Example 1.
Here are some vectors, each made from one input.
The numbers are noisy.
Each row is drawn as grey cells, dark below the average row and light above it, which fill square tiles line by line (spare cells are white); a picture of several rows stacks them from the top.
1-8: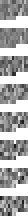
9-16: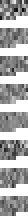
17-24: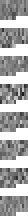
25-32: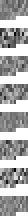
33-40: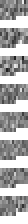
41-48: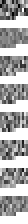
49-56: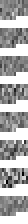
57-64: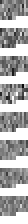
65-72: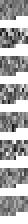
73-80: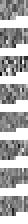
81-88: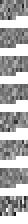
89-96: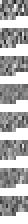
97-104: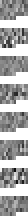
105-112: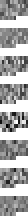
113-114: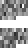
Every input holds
either a point on a 6-point line, or a point on an 8-point line, or three true/false values.
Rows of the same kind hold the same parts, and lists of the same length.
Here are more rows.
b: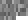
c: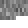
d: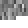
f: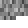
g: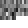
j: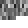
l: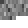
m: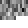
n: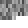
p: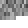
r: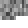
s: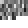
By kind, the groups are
b, g, r, s
c, d, l, m, n, p
f, j

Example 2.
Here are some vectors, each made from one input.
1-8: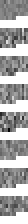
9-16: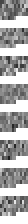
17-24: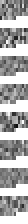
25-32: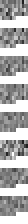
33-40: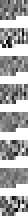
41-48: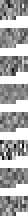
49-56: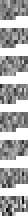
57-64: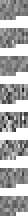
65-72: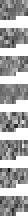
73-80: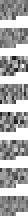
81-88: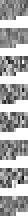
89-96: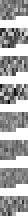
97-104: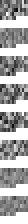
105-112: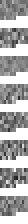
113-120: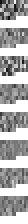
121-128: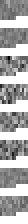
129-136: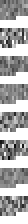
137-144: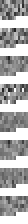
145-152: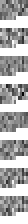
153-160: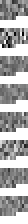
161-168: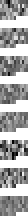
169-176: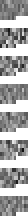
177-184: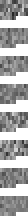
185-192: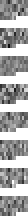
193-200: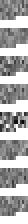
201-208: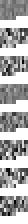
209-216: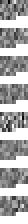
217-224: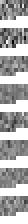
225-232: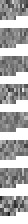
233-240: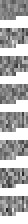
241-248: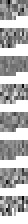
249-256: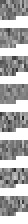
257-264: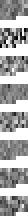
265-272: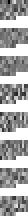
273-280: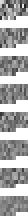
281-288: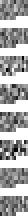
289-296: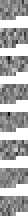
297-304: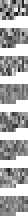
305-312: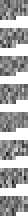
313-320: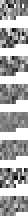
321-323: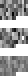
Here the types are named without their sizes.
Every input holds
a point on a line, together with either a point on a circle, or three true/false values.
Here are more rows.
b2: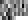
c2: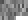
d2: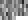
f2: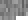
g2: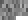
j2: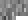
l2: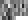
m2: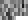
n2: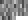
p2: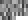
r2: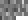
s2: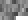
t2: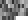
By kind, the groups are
b2, c2, d2, j2, l2, m2, n2, p2, s2
f2, g2, r2, t2

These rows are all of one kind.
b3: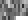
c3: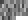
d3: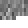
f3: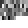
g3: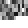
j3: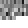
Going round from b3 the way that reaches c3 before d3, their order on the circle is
b3, g3, j3, c3, f3, d3.
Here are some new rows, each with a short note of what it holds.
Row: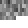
a point on a line and three true/false values
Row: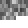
a point on a circle and a point on a line
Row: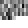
a point on a circle and a point on a line
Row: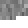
a point on a line and three true/false values
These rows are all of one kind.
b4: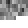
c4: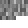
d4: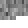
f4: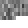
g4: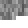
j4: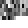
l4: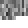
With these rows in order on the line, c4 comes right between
d4 and g4.
